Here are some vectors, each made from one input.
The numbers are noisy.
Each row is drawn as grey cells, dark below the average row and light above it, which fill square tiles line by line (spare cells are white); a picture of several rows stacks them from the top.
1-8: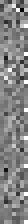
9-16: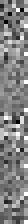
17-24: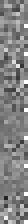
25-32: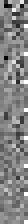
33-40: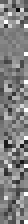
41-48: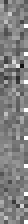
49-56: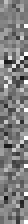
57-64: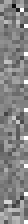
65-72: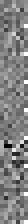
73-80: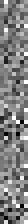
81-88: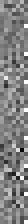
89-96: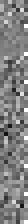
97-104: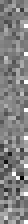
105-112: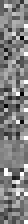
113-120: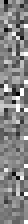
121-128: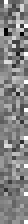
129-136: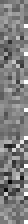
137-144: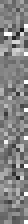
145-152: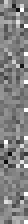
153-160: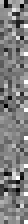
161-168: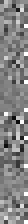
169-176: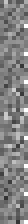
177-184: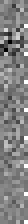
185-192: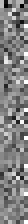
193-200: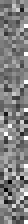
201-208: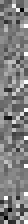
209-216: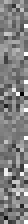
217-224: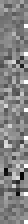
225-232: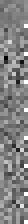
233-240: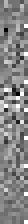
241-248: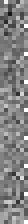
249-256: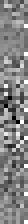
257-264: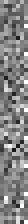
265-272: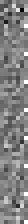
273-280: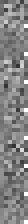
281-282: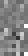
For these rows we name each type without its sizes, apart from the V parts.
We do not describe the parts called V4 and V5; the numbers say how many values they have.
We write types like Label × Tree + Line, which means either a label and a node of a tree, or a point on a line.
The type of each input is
Bool × Bool × Bool × Bool × Line × (Line + V4) × V5.
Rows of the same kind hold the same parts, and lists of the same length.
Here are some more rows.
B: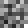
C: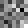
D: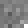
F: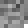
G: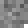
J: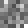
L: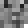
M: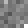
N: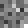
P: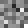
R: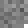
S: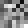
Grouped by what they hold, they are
B, F, G, L, R, S
C, D, J, M, N, P

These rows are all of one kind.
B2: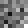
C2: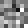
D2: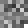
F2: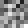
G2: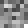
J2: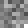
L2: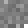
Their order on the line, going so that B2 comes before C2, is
B2, C2, J2, G2, D2, L2, F2.
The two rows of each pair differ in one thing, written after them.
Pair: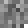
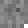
the place on the line
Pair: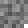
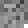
one of the four true/false values
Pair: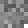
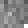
the place on the line
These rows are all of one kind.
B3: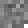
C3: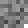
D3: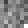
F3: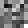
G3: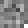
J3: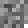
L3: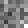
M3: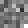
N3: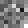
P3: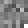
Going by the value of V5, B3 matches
D3, F3, L3 and P3.
